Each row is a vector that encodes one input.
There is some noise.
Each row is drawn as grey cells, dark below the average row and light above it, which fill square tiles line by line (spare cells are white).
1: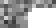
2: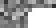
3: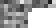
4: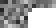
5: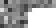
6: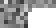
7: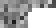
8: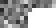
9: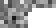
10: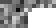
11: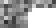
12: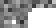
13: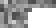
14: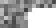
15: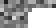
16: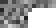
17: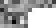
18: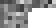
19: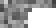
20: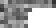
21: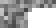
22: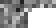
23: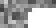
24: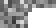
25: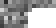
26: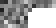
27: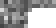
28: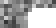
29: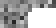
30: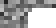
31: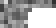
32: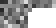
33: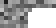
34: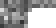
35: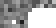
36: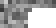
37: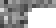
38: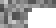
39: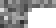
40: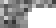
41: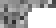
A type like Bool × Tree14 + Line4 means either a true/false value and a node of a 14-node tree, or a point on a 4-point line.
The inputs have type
Bool × Label6.
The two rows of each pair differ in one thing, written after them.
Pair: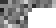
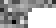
the true/false value
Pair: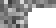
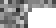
the label
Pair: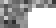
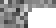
the label
